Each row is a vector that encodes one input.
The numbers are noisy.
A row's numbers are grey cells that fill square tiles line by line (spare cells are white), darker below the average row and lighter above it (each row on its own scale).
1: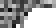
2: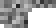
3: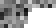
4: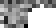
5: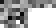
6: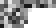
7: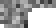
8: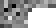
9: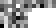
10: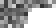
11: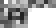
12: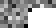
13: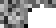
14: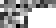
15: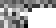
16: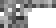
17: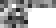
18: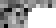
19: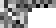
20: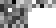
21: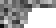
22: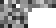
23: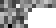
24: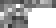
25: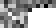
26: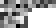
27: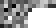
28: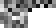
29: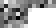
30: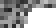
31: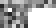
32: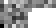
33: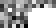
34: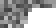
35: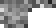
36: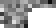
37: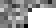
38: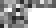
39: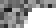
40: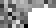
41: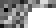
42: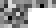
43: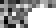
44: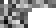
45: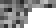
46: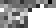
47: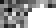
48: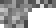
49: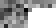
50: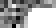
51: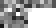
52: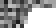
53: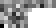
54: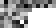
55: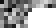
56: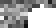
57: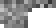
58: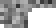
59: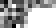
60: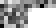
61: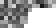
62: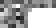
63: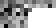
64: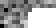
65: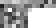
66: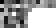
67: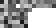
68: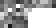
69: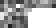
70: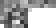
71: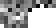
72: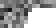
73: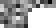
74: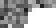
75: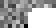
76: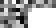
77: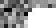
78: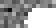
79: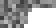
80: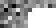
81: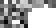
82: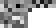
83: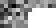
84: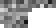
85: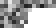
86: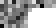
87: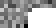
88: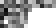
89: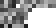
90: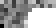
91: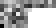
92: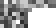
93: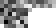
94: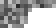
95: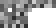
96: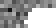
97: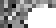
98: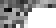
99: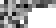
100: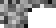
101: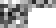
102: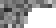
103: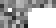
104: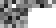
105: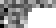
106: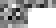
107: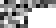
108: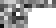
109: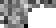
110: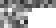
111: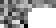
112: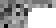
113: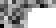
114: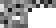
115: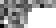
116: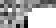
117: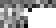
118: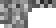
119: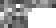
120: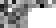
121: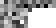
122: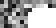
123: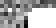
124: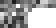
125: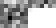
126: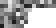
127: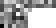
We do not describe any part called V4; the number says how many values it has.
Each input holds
a point on a 5-point line and a node of an 8-node tree, together with either a fixed value, or a true/false value and a value of V4.
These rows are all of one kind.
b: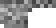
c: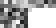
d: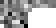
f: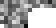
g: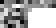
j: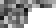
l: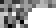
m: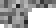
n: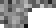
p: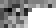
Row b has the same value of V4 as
c, j and n.
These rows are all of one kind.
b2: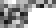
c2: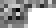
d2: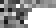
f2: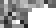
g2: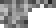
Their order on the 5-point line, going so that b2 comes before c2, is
f2, b2, d2, c2, g2.
